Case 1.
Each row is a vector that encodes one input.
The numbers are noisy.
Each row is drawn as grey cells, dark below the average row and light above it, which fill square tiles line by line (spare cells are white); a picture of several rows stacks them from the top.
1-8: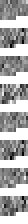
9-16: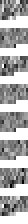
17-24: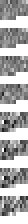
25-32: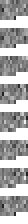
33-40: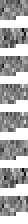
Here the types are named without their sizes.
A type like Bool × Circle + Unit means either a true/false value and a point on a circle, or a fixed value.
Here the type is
Bool × Bool × Bool + Line.
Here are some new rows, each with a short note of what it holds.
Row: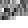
a point on a line
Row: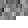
three true/false values
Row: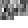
a point on a line
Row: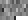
three true/false values
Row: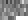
three true/false values
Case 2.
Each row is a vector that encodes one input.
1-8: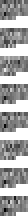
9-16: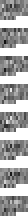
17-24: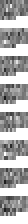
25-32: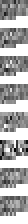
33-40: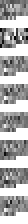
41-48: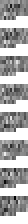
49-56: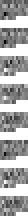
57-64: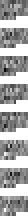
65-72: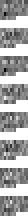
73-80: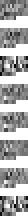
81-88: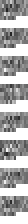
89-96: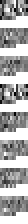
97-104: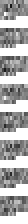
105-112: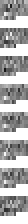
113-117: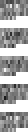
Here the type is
List2(Line15).
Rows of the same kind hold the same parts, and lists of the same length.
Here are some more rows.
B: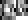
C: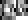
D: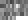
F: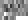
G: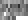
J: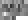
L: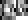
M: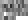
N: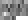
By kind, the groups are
B, C, L
D
F, G, J, M, N

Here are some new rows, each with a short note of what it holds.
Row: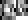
the empty list
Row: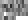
a list of one item
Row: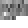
a list of one item
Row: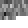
a list of two items
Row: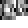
the empty list
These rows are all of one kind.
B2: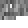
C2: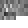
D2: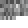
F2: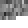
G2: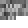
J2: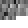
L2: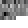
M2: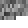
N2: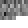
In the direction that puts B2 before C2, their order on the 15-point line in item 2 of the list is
B2, F2, D2, N2, C2, J2, M2, G2, L2.
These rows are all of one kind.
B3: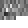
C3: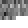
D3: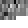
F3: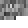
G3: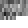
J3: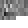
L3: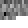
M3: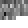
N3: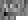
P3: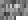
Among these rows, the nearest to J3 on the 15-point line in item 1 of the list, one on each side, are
B3 and N3.
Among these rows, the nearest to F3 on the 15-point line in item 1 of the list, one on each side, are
B3 and P3.
